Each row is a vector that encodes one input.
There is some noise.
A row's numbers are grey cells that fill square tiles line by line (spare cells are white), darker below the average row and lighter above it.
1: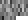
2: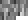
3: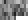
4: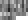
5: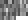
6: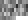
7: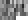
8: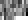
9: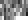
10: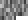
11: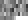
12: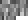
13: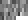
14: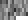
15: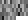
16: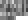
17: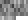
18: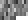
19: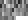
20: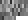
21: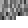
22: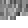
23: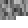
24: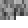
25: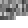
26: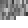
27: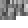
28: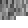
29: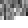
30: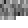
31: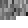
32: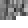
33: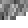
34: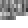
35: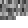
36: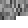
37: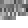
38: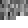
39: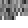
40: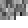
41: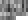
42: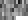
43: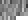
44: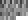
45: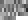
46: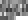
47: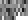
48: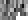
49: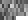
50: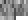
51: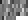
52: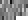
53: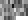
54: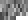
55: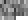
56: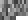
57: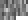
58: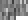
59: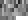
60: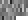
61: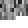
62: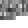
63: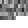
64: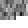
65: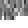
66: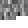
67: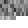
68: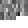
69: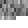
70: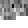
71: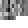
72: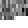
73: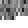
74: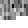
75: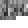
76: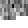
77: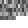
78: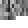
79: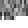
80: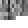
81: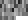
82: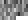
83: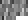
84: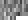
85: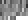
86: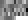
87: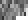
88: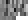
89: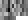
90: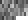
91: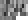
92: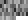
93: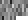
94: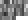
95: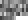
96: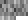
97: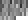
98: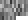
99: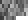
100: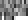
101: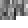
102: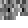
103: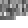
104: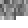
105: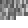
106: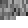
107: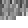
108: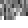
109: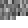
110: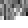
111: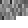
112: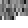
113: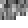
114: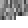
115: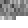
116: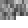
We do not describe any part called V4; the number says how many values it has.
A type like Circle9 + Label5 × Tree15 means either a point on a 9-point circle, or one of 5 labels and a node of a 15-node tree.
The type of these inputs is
Bool × Circle6 + (Line5 + V4) × V4.
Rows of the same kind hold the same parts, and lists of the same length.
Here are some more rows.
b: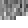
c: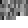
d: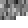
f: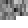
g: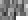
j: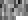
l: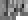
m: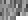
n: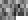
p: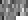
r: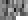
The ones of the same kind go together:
b, c, d, m, p
f, g, l, n, r
j

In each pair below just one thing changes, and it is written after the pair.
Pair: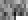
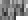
the value of V4
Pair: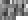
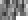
the place on the 5-point line
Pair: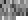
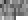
the place on the 5-point line
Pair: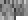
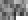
the value of V4
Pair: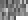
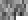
the value of V4
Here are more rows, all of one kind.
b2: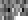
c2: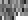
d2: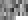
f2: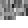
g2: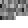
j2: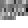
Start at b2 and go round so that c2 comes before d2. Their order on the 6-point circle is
b2, c2, g2, d2, j2, f2.
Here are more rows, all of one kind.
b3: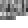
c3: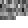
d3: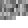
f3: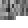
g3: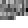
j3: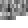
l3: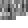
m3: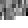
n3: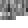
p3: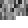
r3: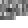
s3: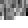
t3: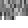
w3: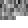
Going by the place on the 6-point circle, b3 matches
g3, j3, l3 and n3.
